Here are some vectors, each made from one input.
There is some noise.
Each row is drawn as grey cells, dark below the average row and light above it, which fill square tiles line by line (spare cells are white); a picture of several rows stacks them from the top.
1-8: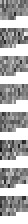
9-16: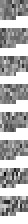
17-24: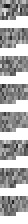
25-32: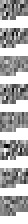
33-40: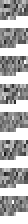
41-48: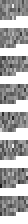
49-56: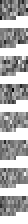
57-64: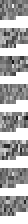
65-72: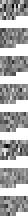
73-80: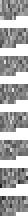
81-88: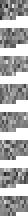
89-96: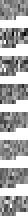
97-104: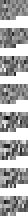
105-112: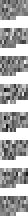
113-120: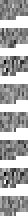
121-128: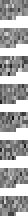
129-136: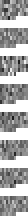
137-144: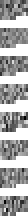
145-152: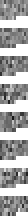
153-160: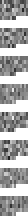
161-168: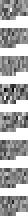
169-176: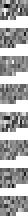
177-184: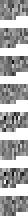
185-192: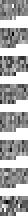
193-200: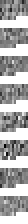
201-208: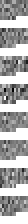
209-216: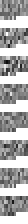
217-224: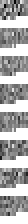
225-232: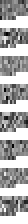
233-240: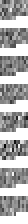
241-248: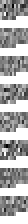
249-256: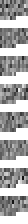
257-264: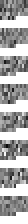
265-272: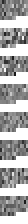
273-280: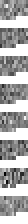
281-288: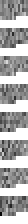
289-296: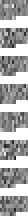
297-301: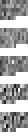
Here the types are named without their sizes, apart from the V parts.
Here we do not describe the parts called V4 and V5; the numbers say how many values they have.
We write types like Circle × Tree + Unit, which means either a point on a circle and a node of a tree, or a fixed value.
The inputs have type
(Bool × Circle + V5) × V4 + Line.
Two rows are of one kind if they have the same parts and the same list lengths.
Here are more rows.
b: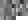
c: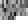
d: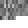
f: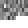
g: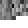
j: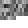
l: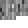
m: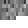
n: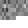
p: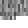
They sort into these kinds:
b, c, g, p
d, f, l, m, n
j

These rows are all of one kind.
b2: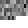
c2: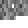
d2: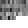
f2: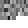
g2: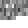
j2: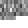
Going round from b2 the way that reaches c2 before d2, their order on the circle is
b2, c2, j2, g2, f2, d2.
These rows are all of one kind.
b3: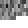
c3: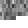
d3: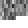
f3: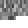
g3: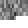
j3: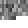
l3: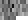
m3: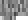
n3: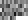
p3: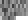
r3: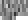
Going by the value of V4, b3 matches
f3, g3, j3 and n3.
